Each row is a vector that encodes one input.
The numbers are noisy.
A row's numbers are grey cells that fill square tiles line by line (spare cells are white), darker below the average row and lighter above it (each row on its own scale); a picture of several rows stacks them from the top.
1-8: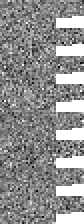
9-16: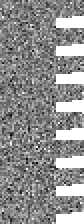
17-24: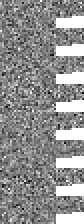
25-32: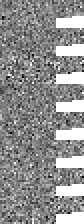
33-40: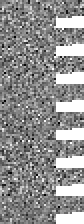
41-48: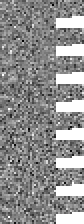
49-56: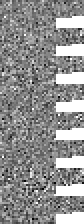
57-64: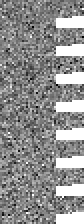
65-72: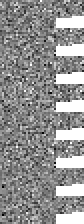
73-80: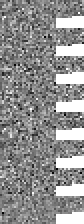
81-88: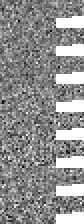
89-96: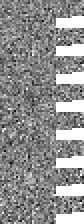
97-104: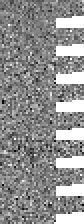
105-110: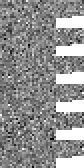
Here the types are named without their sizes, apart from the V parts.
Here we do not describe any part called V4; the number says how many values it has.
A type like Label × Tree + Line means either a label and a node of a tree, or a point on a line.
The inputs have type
Tree × (Tree + V4).
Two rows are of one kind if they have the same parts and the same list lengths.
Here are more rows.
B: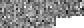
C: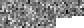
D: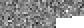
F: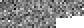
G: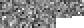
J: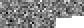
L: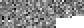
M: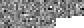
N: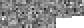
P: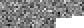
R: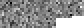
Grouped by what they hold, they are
B, C, J, M, P, R
D, F, G, L, N

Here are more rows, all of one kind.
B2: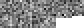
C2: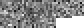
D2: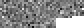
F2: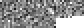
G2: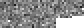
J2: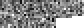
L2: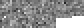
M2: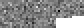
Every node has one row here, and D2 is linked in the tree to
C2 and M2.
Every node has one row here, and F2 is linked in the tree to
G2.
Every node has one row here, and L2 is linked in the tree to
B2.
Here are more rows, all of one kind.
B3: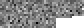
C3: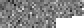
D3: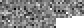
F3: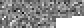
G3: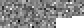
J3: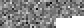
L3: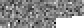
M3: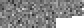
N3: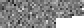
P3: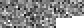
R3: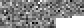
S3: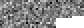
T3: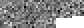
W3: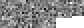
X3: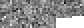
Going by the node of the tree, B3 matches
C3, L3, M3 and N3.
